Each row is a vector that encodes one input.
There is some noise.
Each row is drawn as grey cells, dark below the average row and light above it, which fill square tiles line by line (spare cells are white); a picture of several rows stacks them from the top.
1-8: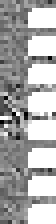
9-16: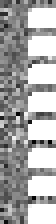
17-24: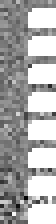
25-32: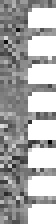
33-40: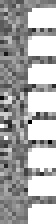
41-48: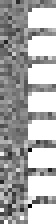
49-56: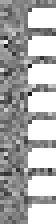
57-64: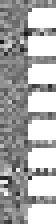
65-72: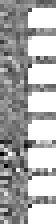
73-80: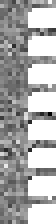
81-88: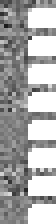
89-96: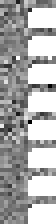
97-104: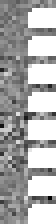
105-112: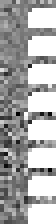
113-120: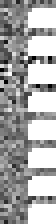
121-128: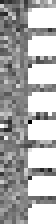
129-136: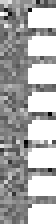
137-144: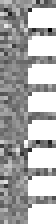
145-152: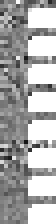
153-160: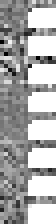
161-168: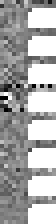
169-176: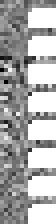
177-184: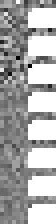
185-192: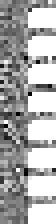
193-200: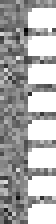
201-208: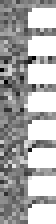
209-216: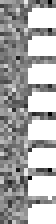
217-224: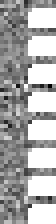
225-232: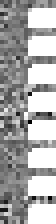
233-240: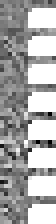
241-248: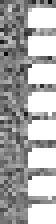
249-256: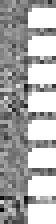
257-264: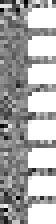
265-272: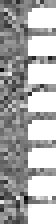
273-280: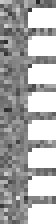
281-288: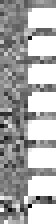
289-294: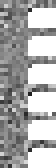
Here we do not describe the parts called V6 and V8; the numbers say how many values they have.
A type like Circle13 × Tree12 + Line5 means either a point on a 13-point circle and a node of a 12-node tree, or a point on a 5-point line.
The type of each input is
Line7 × (Tree11 + V6) × V8.
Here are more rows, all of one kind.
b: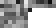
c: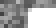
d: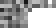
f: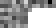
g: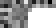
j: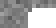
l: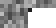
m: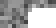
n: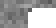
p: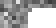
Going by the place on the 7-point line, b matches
f, g, l and n.
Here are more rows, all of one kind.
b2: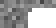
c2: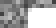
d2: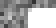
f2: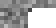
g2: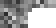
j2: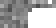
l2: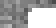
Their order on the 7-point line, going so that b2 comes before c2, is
b2, c2, f2, d2, g2, l2, j2.
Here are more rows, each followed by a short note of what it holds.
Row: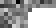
a point on a 7-point line, a value of V6 and a value of V8
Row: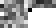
a point on a 7-point line, a value of V6 and a value of V8
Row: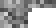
a point on a 7-point line, a value of V6 and a value of V8
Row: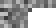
a point on a 7-point line, a node of an 11-node tree and a value of V8
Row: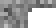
a point on a 7-point line, a node of an 11-node tree and a value of V8
